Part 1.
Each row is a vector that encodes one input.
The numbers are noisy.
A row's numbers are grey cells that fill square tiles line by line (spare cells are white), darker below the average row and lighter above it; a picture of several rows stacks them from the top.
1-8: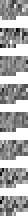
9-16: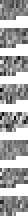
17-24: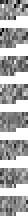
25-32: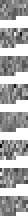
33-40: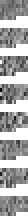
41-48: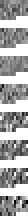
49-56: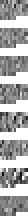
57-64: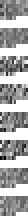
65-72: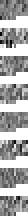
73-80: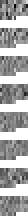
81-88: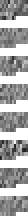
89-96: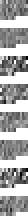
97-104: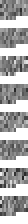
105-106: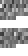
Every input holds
a node of an 11-node tree, together with either a point on a 4-point line, or a point on a 6-point line.
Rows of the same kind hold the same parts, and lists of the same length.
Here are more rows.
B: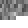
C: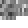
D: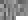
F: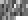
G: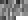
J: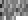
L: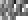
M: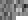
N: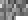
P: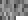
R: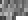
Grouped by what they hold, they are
B, F, G, J, P, R
C, D, L, M, N

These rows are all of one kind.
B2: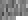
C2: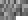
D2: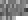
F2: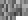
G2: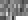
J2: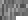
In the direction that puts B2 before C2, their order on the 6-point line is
J2, D2, B2, F2, G2, C2.
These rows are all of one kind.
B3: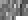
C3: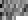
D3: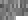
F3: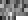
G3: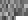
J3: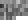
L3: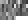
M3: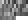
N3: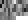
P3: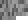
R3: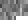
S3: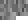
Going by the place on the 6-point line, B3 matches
C3 and F3.
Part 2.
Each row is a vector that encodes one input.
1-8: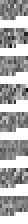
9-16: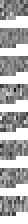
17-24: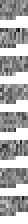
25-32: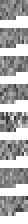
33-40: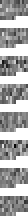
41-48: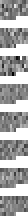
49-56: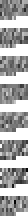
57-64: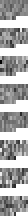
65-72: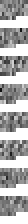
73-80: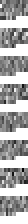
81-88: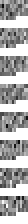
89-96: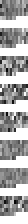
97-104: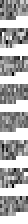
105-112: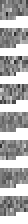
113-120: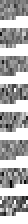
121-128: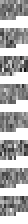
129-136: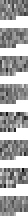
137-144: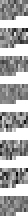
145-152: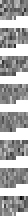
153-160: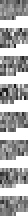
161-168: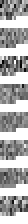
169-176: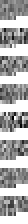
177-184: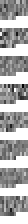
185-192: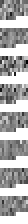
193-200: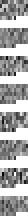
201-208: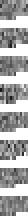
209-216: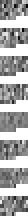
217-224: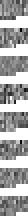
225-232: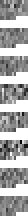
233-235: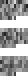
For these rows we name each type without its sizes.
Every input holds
a point on a circle and a true/false value, together with either a fixed value, or a node of a tree.
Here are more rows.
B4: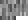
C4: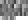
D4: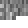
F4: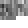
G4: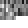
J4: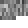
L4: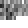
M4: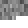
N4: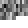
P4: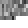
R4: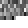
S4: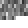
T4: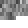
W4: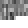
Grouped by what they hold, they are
B4, C4, D4, F4, G4, N4, T4
J4, L4, M4, P4, R4, S4, W4

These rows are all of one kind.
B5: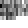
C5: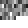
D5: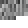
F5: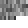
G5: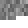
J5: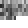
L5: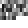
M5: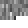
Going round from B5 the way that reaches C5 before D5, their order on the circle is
B5, J5, G5, L5, C5, F5, M5, D5.
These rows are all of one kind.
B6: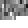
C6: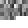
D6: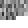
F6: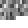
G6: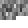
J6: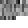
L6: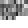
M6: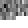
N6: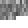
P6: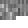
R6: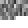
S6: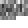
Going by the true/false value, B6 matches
L6, N6, P6 and S6.
